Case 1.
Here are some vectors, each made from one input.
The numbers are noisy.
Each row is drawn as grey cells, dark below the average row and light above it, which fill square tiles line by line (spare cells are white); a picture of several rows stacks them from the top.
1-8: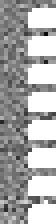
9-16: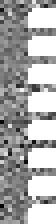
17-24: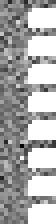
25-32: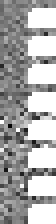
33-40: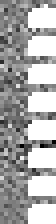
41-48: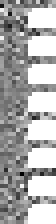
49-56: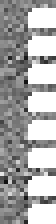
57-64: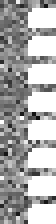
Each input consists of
a list of up to two points on a 4-point line.
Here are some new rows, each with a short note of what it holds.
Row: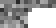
a list of two items
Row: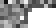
the empty list
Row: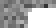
a list of one item
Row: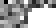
the empty list
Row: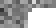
a list of one item
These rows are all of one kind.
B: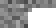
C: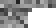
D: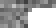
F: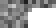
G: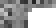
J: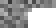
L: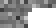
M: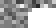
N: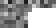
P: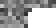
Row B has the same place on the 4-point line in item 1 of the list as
D, F, J and M.
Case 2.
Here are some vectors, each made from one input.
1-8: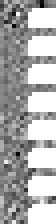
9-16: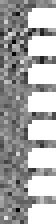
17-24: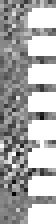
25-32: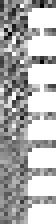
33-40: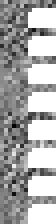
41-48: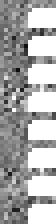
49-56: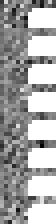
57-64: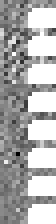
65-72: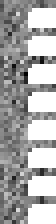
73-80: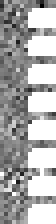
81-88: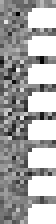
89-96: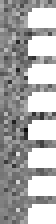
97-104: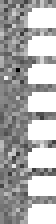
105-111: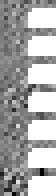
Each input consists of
either a point on a 7-point line, or a point on a 12-point line.
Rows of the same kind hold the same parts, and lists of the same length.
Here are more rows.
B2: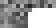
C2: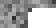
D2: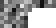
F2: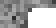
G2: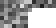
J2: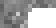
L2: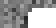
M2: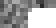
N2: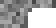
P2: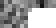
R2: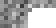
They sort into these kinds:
B2, C2, D2, F2, G2, L2, N2
J2, M2, P2, R2

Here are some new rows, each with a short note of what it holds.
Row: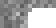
a point on a 7-point line
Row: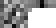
a point on a 7-point line
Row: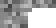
a point on a 12-point line
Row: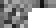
a point on a 7-point line
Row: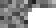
a point on a 12-point line
